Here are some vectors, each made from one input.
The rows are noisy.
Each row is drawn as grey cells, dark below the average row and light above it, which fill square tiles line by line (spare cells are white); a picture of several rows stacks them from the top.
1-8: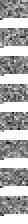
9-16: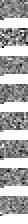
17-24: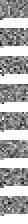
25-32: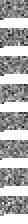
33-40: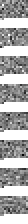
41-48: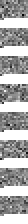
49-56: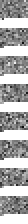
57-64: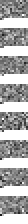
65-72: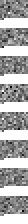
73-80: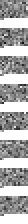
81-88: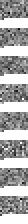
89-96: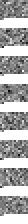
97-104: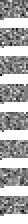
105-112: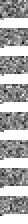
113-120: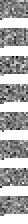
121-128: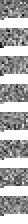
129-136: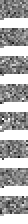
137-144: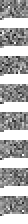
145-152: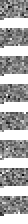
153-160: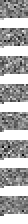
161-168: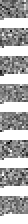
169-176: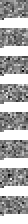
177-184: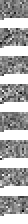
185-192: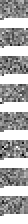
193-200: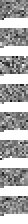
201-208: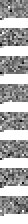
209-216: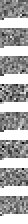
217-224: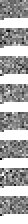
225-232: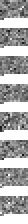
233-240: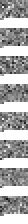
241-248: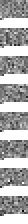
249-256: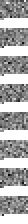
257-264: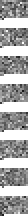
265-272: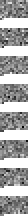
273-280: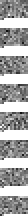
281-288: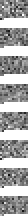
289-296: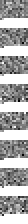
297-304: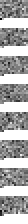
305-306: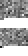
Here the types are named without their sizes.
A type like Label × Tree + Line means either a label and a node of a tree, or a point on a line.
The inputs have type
(Circle + Label) × Label × Label × Label.
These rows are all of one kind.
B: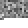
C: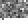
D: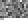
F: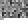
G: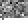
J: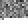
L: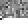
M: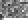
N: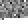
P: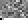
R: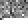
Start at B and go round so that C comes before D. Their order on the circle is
B, M, C, J, N, G, D, F, P, R, L.
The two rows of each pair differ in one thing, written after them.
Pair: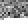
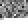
the place on the circle
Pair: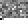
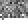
the place on the circle
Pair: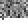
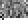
one of the three labels
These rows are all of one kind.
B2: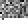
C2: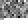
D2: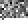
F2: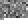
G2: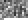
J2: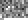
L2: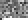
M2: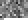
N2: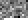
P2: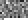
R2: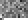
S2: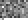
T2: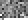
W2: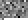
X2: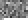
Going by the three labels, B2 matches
P2, R2, W2 and X2.
